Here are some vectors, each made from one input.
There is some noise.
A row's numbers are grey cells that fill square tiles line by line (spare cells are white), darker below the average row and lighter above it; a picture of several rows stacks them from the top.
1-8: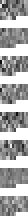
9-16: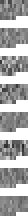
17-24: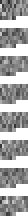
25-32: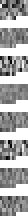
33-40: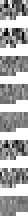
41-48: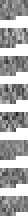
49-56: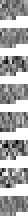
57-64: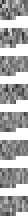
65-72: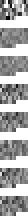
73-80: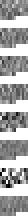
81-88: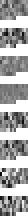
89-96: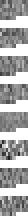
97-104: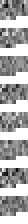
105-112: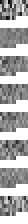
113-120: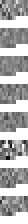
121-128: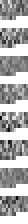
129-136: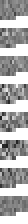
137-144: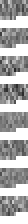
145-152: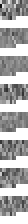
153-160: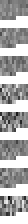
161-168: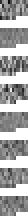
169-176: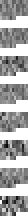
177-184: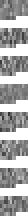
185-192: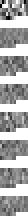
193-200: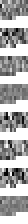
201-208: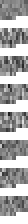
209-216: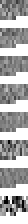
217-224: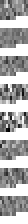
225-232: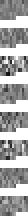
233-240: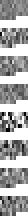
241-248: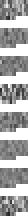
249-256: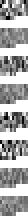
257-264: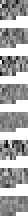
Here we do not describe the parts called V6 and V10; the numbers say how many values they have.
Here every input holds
a true/false value and a value of V10, together with either a point on an 8-point line, or a value of V6.
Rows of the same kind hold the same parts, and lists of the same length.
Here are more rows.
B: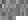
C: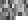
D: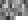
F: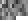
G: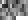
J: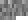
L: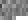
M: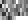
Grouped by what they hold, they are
B, D, L
C, F, G, J, M

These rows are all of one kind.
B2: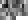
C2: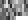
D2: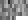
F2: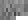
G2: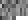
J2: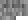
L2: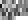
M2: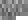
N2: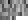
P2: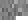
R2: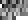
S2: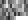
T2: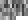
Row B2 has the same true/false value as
G2, R2, S2 and T2.
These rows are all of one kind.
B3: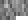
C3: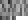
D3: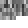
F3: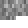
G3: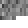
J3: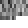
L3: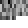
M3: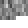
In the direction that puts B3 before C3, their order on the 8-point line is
D3, M3, B3, G3, C3, F3, J3, L3.
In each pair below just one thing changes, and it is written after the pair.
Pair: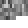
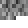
the value of V6
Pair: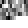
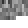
the value of V6
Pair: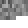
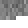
the value of V6
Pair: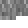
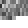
the value of V10
